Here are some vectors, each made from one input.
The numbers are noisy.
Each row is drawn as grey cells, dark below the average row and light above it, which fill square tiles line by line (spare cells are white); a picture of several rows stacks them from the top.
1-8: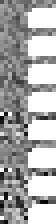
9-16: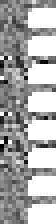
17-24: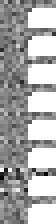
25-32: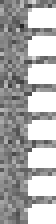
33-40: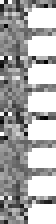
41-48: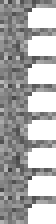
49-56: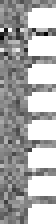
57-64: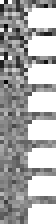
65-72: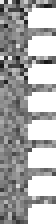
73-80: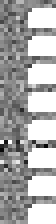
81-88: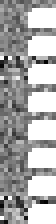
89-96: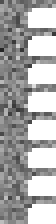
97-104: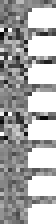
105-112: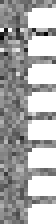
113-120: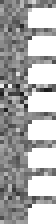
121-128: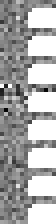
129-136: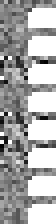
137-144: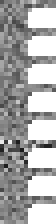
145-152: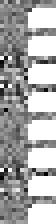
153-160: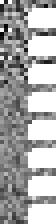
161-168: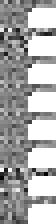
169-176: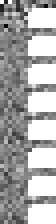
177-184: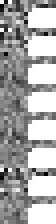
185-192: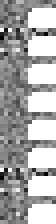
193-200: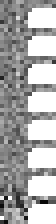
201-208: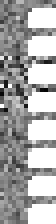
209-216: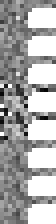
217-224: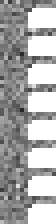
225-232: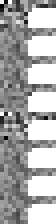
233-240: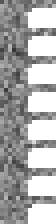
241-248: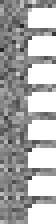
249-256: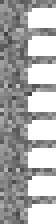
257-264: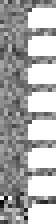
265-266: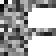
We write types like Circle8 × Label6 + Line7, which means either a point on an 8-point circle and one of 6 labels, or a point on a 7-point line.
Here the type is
Bool × (Label9 + Line4) + Label5.
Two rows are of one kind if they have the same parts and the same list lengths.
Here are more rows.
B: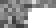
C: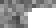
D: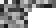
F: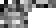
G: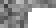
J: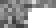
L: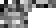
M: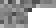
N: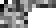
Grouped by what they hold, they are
B, G, J
C, M
D, F, L, N

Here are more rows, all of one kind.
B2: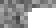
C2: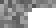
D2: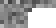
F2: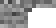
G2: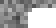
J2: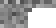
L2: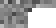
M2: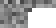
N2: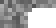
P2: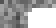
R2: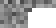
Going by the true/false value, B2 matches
C2, G2, N2 and P2.
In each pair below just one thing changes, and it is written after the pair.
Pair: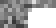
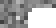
the true/false value
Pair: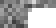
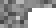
the true/false value
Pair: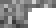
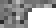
the true/false value
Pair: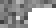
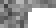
the place on the 4-point line
